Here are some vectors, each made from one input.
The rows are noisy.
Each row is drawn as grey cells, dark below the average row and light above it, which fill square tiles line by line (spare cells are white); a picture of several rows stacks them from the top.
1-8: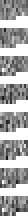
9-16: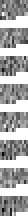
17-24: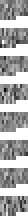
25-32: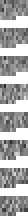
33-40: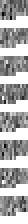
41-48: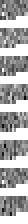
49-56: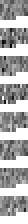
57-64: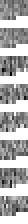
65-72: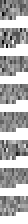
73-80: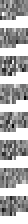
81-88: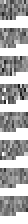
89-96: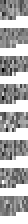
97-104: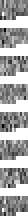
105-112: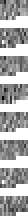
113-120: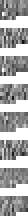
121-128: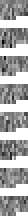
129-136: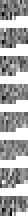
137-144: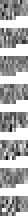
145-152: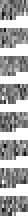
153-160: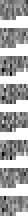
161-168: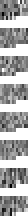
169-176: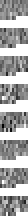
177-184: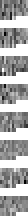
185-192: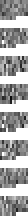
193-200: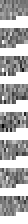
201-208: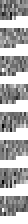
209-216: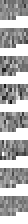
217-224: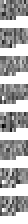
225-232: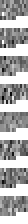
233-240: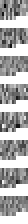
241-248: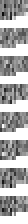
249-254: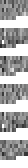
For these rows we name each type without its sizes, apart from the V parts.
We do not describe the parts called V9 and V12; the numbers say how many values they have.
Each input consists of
a true/false value and a value of V9, together with either a node of a tree, or a value of V12.
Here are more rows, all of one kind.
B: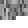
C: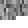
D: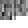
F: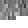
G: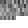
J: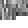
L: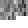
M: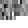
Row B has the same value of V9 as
C and J.
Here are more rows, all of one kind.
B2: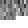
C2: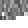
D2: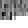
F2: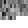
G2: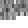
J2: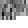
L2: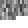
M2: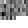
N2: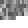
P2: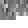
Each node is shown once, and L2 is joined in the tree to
B2 and J2.
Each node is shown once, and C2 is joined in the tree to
M2 and P2.
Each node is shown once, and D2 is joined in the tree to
B2, F2 and M2.
